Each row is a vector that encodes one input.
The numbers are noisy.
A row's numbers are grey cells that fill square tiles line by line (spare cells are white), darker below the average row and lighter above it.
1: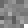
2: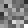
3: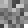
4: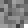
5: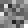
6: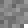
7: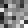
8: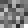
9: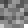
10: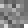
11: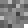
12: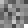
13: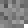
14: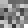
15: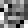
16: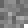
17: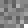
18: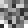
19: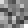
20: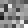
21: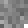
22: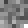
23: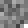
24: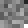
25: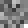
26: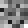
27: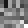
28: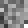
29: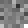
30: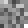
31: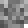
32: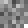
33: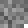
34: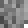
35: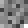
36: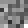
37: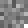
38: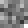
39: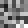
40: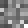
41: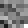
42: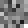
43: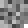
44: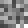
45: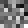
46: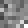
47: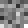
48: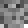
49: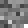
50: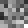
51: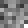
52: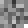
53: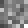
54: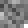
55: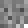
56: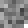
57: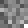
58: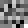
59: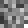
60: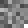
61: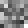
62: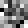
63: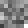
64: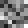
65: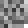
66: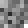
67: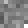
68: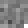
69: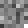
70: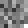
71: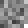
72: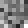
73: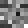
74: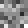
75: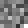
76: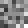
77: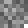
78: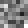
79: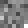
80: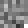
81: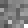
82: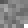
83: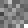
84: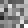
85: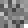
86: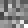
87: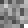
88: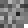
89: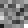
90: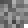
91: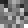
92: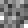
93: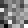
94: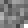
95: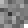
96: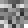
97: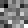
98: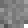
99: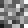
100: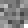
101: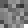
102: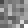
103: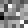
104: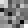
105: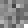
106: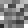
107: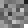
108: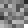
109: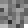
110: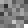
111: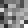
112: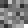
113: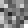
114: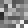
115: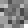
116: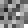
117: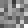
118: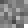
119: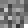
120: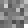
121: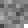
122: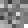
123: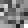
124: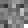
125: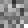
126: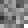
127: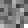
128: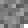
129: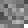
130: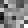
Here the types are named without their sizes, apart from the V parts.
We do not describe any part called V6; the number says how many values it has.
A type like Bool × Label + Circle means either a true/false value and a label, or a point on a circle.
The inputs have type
Bool × Line × (Line + V6).
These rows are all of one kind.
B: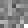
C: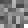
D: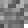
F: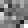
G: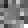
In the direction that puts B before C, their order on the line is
B, F, C, G, D.
